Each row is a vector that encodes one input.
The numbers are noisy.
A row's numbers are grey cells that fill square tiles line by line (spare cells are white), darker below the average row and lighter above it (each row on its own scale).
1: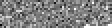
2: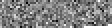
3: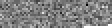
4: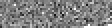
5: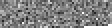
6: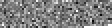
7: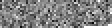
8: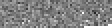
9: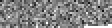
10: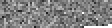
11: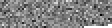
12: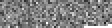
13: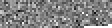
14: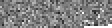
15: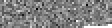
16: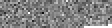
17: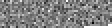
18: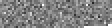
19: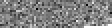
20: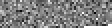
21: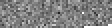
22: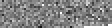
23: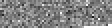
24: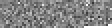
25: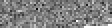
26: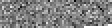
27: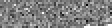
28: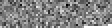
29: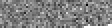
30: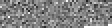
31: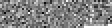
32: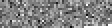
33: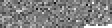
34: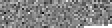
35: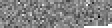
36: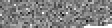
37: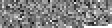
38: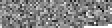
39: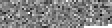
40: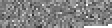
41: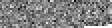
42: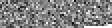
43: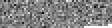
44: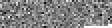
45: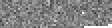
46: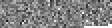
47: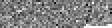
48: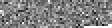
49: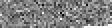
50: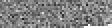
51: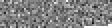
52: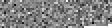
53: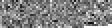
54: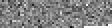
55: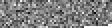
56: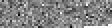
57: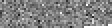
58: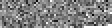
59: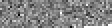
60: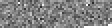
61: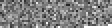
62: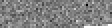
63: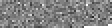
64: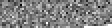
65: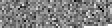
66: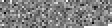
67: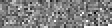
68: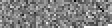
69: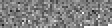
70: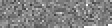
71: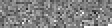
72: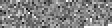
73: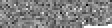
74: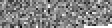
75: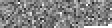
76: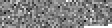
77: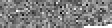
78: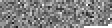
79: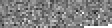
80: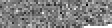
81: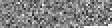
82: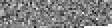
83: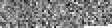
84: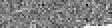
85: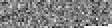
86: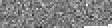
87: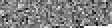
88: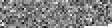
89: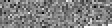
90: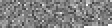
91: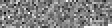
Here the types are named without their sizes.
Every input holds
a label, together with either a label, or a point on a line.
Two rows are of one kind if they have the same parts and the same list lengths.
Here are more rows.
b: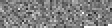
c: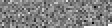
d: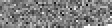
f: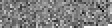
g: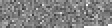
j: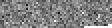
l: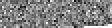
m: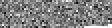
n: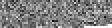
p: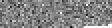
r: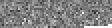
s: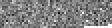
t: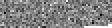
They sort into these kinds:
b, j, p, r, s
c, d, f, g, l, m, n, t

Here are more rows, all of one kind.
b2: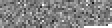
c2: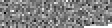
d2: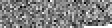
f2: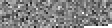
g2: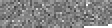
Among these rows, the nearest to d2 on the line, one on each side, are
f2 and g2.
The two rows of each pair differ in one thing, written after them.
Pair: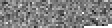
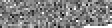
the label
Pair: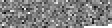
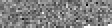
the label
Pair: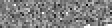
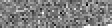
the place on the line
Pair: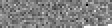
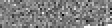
the place on the line
